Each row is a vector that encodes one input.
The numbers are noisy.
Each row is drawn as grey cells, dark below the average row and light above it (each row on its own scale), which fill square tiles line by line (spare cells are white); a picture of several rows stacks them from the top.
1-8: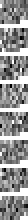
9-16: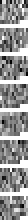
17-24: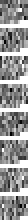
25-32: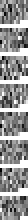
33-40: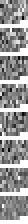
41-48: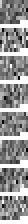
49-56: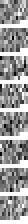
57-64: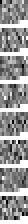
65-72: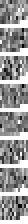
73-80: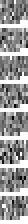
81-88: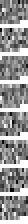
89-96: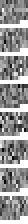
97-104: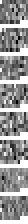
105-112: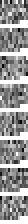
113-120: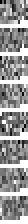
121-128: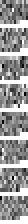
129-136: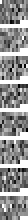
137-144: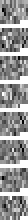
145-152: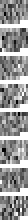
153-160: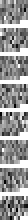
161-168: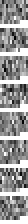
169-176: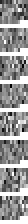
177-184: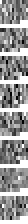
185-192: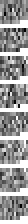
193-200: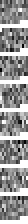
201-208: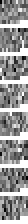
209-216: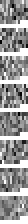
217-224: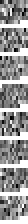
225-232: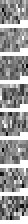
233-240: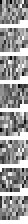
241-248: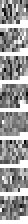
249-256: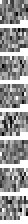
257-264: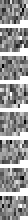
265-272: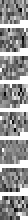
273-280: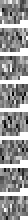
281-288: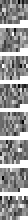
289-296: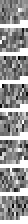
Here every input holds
one of 11 labels, together with either one of 6 labels, or two labels (each one of 11).
